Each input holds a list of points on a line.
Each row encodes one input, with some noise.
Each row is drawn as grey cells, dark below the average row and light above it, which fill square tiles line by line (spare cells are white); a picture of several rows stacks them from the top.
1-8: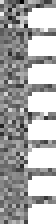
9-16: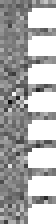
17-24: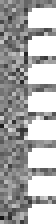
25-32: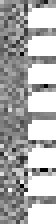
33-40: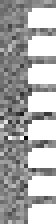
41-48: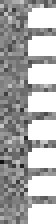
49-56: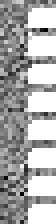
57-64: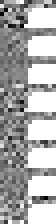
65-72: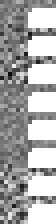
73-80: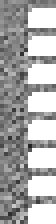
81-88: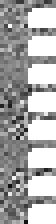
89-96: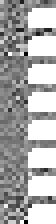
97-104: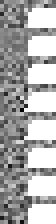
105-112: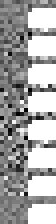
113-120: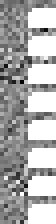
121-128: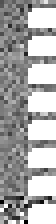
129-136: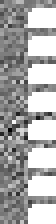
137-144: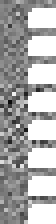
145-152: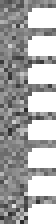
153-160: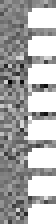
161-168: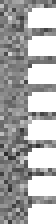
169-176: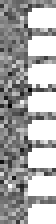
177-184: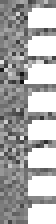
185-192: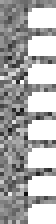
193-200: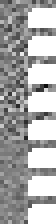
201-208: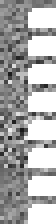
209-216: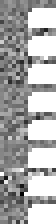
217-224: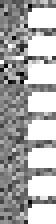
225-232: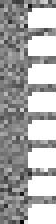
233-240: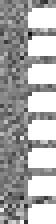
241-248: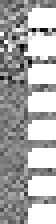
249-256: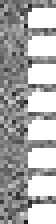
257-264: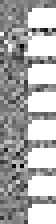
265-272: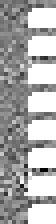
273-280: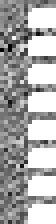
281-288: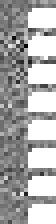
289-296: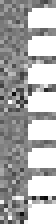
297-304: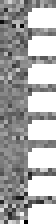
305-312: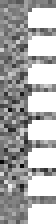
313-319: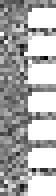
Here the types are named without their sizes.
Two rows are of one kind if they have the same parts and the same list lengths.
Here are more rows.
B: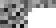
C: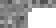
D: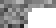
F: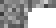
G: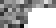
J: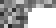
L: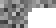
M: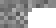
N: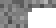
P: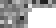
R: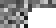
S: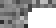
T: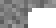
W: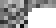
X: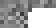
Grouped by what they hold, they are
B, L
C, D, F, G, J, M, N, P
R, S, T, W, X

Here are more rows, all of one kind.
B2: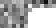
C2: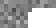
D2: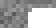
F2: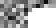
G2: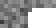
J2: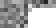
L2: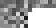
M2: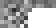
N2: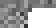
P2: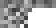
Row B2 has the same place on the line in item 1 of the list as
C2, M2, N2 and P2.
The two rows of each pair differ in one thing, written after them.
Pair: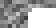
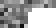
the place on the line in item 1 of the list
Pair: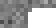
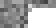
the place on the line in item 1 of the list
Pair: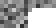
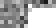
the place on the line in item 2 of the list
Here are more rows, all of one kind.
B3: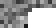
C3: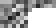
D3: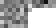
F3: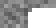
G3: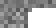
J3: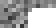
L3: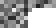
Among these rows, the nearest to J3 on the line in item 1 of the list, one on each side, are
C3 and G3.
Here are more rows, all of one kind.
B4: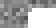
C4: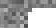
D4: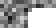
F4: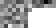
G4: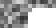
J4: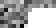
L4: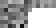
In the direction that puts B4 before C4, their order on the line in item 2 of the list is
J4, G4, F4, L4, B4, D4, C4.
